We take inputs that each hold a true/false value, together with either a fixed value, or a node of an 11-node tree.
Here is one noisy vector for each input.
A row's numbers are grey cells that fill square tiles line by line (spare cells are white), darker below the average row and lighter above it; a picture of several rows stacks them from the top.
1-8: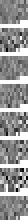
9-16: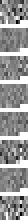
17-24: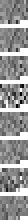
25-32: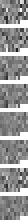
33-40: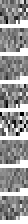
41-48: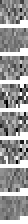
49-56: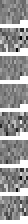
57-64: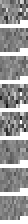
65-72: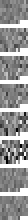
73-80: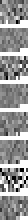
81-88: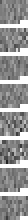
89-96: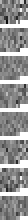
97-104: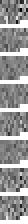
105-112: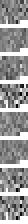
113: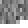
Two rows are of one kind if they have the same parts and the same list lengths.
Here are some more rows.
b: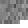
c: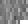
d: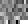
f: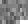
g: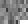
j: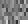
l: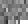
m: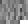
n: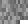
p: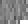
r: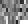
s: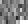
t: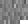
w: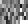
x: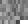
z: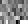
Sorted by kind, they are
b, c, f, g, j, l, m, p, r, s, t
d, n, w, x, z

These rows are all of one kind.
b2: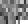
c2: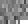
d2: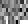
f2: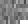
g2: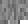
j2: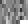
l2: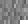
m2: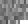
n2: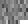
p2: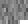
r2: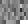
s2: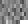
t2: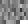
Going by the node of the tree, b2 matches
d2, n2, p2 and s2.
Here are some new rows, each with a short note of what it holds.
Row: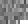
a node of an 11-node tree and a true/false value
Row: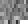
a true/false value
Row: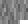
a node of an 11-node tree and a true/false value
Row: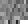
a true/false value
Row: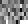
a node of an 11-node tree and a true/false value
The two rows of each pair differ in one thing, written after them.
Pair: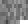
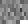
the true/false value
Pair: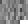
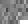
the true/false value
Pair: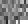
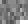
the true/false value
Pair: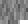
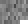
the node of the tree
